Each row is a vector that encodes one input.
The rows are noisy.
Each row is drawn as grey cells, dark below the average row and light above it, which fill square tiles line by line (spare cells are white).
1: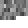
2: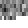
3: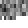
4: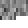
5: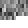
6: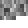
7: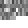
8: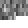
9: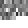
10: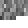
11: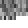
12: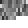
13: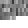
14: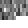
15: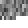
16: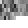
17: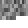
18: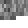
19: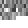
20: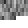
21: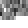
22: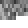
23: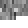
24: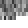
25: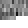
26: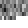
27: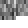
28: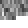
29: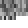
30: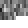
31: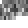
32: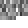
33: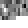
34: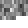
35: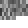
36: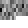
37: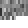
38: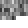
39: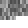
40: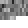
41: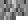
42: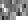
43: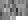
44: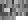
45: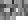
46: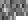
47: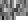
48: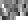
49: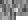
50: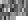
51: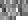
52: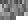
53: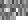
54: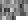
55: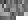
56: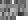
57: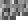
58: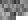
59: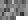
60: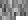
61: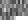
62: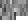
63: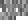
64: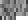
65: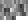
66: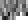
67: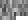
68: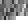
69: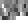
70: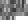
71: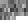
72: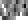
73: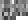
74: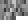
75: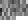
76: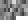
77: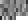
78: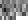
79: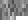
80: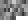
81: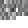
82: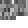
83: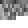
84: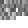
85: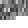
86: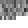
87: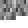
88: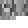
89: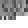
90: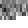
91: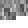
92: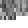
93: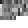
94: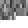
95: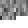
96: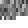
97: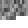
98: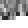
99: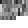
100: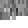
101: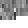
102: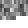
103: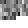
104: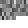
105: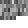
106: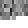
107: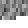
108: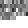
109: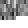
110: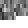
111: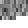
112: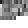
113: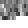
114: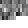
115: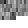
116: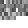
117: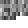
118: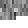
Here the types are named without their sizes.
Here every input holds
a node of a tree, together with either a point on a line, or a node of a tree.
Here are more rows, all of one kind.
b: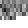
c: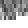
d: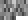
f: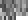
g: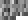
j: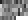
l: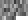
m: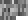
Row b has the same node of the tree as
c and f.
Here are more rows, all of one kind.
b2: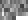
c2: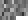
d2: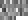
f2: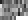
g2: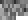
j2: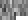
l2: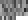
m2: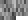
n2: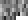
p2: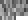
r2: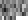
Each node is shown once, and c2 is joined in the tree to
f2, g2 and m2.
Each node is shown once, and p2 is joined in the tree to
g2, j2 and l2.
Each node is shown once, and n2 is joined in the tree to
f2.
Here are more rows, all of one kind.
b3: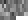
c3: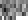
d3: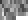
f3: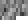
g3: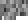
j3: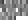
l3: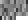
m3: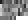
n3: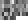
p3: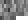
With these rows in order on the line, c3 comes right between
f3 and l3.
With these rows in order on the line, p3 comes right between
j3 and l3.
